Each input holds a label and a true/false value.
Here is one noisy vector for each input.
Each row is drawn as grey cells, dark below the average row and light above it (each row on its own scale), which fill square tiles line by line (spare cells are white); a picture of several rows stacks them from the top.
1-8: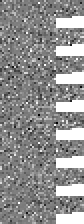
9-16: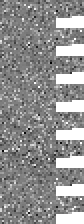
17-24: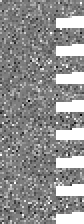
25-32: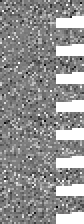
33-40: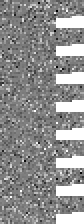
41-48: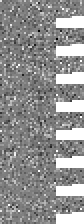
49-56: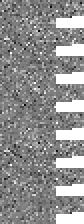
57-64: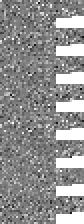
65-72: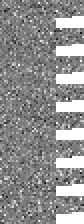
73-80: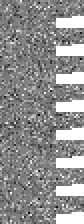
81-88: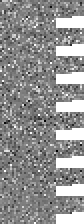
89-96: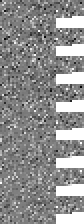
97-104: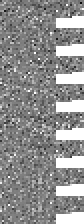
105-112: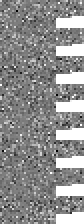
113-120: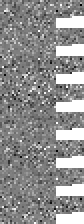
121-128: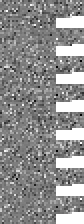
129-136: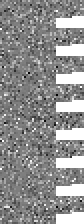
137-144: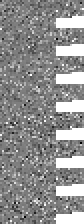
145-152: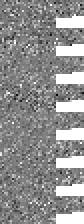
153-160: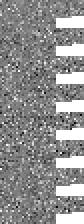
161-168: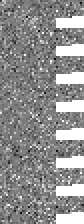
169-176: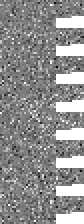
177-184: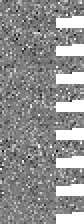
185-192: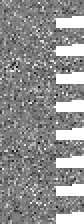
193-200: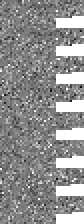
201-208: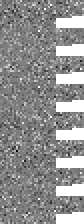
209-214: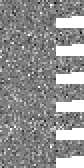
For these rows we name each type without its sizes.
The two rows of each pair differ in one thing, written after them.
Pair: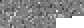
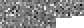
the true/false value
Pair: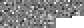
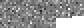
the label
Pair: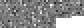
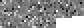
the true/false value
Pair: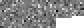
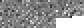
the true/false value
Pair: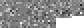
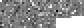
the label
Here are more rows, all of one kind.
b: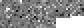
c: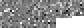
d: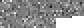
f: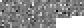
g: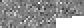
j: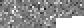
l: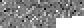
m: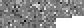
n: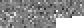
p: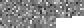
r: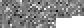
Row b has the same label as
d and r.
